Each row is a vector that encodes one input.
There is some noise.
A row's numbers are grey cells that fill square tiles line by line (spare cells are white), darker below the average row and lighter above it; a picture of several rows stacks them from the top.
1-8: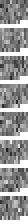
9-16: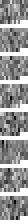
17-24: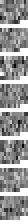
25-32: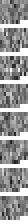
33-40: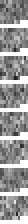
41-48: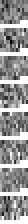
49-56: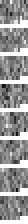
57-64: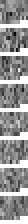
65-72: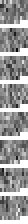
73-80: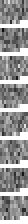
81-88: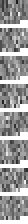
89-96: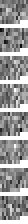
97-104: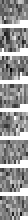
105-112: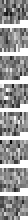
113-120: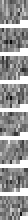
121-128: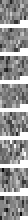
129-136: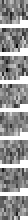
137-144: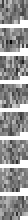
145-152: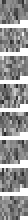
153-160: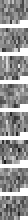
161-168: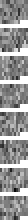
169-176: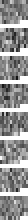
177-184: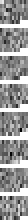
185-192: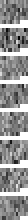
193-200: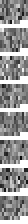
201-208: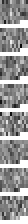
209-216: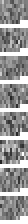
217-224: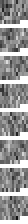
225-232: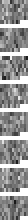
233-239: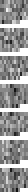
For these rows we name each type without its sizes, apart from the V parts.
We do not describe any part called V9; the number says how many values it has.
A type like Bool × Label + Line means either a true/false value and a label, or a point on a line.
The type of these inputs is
(Bool × Bool × Bool + V9) × (Tree + Unit).
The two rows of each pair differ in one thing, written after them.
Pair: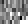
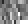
the node of the tree
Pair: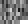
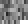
the value of V9
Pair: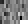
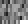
the value of V9
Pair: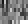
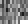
the value of V9
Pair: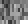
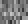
the value of V9
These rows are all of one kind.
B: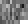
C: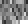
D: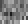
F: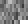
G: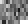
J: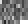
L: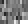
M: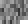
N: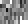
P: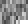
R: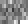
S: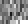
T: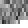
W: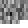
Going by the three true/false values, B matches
G, J and M.
